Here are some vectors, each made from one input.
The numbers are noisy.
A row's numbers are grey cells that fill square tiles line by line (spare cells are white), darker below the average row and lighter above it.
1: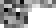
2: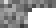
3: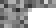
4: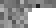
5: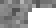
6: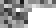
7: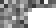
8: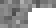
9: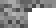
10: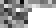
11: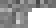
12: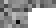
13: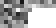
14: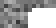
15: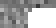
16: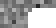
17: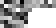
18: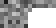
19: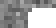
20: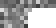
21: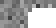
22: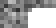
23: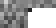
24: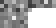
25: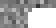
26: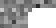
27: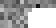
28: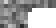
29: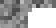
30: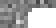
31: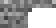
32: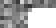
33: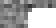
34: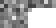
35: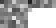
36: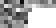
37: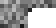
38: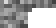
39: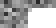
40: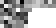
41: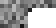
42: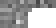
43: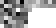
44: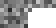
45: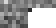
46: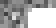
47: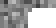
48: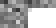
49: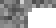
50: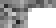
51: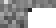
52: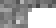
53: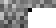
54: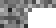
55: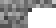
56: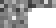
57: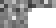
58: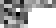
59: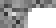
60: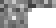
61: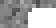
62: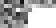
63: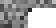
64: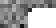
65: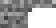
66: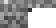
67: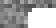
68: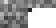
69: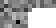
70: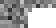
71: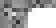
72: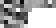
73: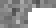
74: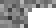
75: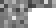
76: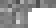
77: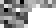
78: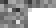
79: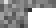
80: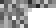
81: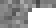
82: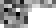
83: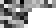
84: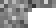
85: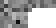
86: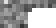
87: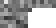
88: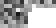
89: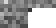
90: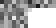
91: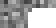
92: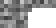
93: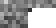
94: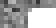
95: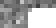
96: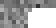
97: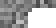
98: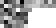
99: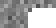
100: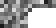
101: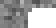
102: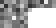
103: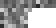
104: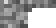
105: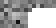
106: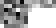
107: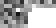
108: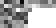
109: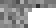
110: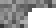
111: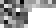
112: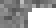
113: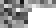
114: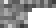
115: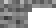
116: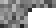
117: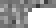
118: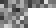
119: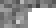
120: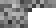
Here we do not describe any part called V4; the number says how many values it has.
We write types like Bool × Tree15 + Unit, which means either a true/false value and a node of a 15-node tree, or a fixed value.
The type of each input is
Line5 × (Line5 + Line6) + V4.
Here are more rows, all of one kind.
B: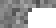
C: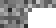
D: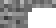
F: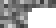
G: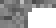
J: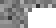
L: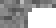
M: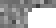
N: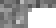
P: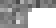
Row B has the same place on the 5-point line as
G, L, N and P.
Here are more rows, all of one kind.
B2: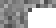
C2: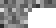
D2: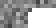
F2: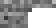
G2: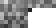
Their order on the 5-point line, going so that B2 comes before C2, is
G2, F2, D2, B2, C2.
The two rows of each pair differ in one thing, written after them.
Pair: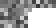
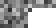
the place on the 6-point line
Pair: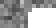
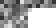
the place on the 6-point line
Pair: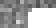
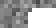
the place on the 6-point line
